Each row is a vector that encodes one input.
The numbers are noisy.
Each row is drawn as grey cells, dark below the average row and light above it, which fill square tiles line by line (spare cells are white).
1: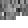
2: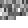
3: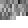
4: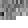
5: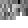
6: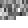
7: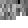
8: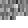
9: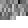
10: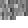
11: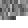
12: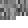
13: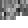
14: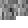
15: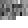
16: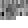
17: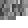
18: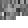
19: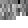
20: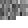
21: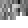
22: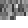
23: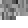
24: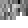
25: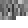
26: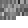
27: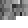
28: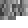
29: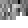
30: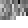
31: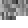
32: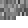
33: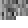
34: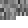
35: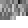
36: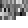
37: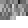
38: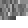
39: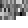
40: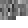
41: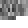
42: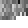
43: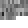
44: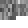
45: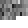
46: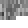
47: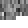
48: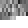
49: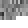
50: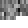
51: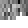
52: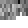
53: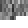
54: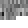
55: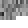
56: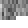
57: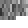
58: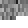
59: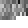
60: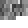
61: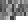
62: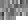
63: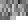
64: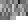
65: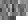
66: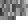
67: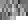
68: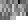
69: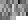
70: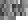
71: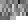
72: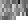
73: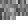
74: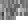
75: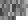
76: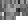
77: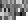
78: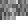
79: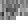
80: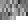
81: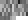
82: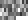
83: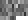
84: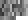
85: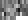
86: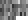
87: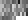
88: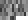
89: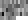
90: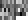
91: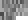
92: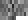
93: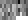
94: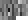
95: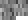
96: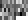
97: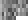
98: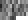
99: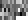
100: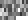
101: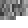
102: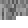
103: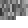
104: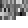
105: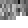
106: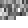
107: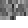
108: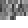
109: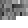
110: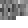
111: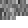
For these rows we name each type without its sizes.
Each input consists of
a true/false value, together with a list of points on a line.
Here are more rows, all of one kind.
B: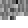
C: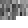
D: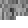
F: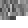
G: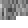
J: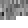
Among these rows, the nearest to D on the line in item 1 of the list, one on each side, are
B and F.
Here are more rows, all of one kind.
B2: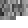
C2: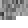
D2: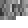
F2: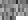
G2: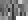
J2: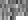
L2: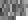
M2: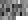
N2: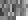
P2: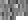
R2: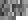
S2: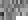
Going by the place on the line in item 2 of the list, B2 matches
C2, L2, N2 and R2.
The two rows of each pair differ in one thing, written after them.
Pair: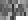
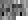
the place on the line in item 1 of the list
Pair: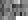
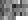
the place on the line in item 2 of the list
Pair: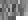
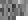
the place on the line in item 2 of the list
